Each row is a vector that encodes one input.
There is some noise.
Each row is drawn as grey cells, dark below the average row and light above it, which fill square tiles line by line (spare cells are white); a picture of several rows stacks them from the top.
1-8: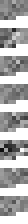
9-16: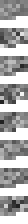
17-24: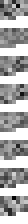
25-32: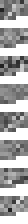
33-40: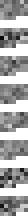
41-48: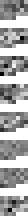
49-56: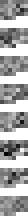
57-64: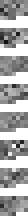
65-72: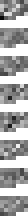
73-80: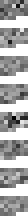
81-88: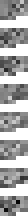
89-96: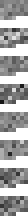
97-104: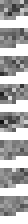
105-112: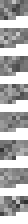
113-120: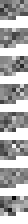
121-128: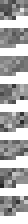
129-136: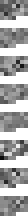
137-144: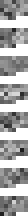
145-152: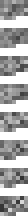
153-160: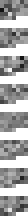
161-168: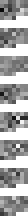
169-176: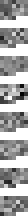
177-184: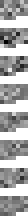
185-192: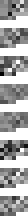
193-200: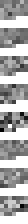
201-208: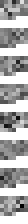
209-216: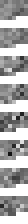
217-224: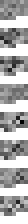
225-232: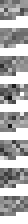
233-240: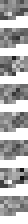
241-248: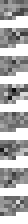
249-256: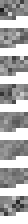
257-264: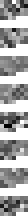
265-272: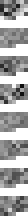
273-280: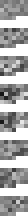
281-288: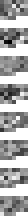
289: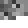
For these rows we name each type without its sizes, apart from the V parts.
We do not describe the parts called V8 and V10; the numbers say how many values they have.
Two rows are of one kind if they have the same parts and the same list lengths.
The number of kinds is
4.
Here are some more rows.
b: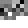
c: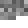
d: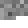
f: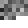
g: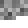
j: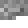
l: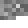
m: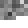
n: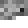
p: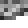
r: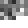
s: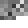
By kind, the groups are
b, f, r
c
d, j, l, n
g, m, p, s

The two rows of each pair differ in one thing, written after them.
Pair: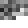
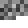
the value of V10
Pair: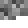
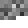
the value of V10
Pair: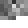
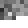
the value of V8
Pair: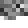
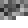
the true/false value
